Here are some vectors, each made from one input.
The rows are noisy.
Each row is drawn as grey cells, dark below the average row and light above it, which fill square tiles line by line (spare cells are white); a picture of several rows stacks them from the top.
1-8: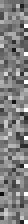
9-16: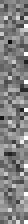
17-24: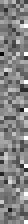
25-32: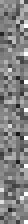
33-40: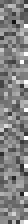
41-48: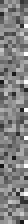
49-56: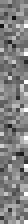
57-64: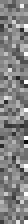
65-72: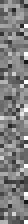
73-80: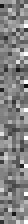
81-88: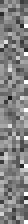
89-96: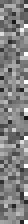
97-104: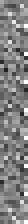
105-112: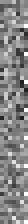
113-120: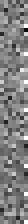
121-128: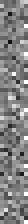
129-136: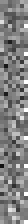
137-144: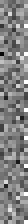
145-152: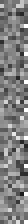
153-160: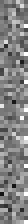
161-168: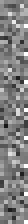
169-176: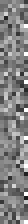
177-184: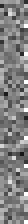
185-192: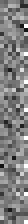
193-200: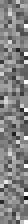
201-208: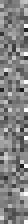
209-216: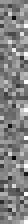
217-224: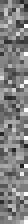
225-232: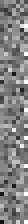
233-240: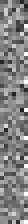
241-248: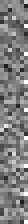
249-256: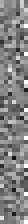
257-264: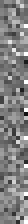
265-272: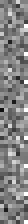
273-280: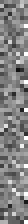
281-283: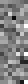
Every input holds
either one of 11 labels and three true/false values, or one of 12 labels.
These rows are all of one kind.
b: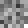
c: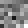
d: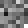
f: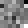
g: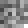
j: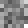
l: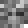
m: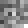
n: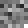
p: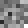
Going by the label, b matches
g, m, n and p.
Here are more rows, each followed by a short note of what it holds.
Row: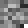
one of 12 labels
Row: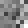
one of 11 labels and three true/false values
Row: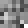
one of 12 labels
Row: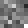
one of 12 labels
